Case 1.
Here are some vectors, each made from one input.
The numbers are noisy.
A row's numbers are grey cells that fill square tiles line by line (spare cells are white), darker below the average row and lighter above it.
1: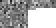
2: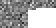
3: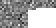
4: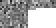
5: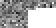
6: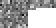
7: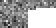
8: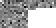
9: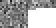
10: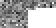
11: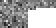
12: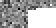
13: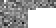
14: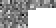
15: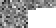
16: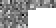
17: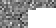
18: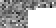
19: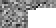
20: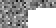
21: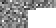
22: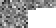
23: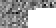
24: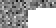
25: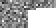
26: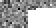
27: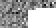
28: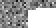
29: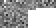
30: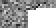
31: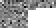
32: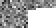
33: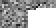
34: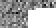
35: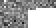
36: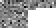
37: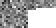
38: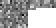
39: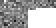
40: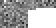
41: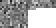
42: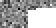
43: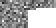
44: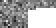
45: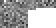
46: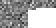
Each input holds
either a point on a 6-point line, or three true/false values.
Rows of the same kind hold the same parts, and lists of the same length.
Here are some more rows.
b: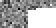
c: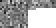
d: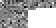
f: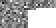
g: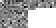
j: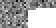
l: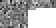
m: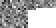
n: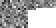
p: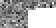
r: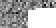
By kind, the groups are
b, d, f, g, j, m, n, p, r
c, l

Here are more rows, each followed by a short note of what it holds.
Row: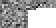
three true/false values
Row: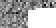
three true/false values
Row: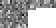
a point on a 6-point line
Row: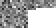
three true/false values
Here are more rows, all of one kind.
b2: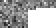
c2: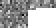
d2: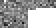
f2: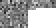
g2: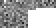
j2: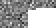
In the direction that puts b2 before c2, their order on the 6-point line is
b2, d2, g2, j2, f2, c2.
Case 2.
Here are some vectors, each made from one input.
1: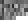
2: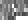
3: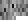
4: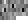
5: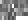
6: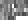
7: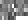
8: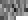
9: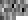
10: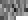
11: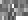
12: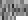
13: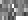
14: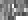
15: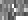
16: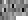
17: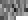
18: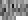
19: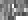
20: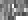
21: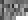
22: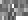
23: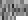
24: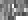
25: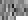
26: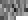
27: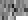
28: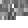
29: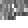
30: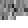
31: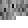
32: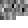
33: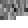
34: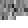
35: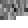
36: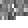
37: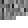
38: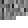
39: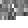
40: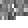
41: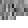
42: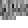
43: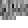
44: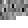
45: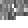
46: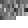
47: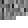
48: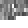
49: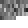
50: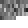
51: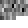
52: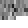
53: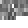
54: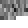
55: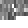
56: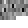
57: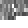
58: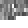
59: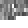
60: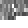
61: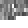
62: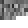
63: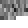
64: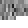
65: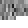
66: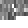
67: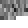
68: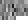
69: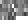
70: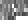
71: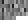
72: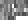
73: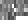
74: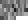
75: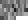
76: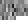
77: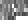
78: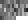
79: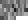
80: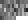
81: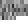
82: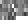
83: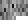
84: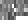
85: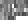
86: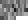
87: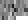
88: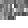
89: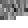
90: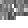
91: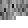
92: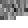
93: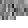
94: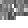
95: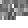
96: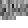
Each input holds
either a point on a 6-point line, or a point on an 11-point line.
